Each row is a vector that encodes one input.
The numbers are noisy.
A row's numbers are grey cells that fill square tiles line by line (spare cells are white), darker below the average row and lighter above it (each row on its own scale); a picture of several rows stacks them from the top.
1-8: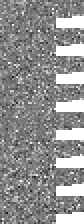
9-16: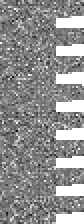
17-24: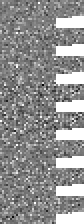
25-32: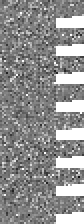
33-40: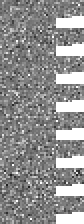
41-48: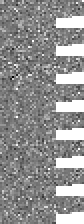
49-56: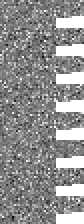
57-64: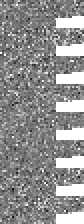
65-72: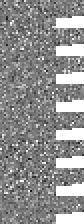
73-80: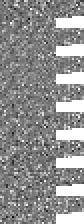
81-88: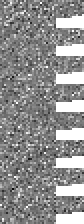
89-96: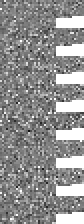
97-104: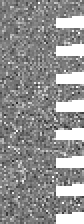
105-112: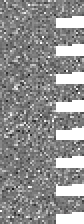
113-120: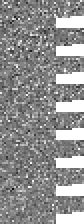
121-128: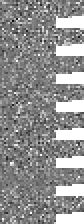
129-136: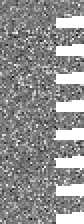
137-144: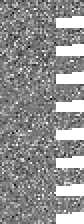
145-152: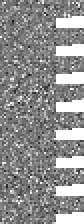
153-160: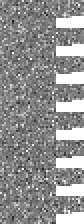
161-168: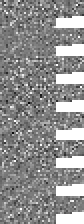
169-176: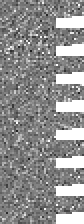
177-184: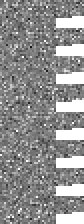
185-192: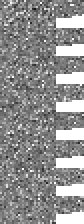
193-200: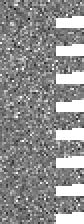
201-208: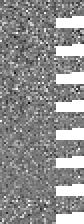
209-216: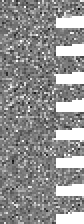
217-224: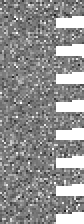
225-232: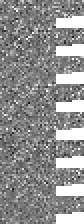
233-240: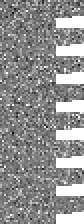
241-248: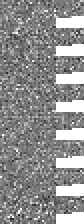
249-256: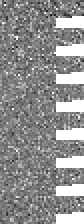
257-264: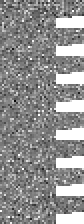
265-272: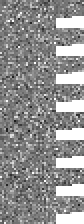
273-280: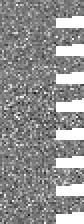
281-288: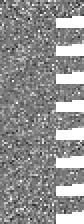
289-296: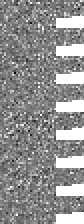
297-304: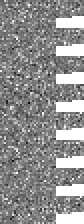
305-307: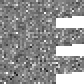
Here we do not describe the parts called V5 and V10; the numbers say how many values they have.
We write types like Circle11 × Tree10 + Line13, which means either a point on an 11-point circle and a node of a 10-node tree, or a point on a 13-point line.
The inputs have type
Bool × Bool × Bool × V10 + Label8 × V5 + Line7.
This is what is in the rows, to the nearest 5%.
About 40% of them hold one of 8 labels and a value of V5. About 15% of them hold a point on a 7-point line. The rest hold three true/false values and a value of V10.
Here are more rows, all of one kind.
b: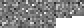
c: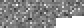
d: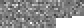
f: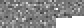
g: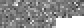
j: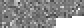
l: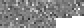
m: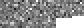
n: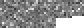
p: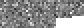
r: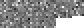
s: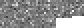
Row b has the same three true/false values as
m and n.
